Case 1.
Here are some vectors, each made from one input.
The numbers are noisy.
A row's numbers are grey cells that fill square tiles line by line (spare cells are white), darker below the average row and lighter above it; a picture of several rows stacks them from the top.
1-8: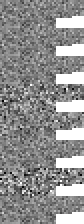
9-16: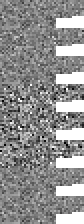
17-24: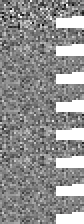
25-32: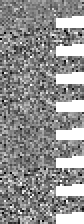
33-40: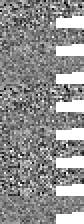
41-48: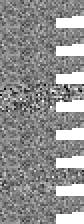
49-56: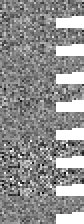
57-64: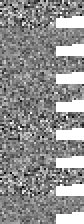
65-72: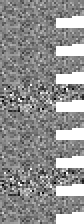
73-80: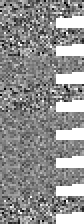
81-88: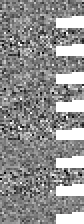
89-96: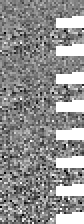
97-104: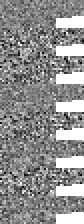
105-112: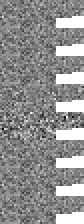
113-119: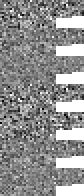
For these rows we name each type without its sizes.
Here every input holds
a point on a line.
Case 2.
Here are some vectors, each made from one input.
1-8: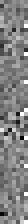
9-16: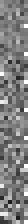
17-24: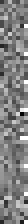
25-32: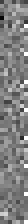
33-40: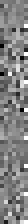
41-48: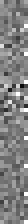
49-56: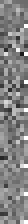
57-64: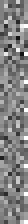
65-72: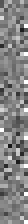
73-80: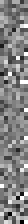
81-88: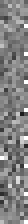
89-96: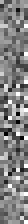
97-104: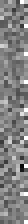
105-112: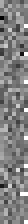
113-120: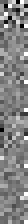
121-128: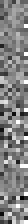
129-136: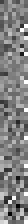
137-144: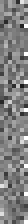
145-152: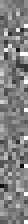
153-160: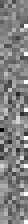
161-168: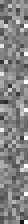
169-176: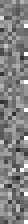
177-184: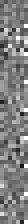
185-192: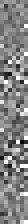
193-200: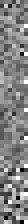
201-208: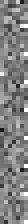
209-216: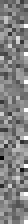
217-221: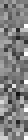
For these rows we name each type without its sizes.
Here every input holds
a point on a circle.
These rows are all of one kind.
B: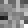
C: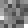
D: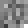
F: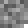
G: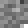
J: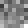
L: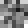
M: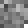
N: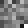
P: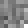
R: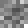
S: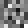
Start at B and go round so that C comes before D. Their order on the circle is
B, J, N, S, F, M, G, C, L, D, P, R.
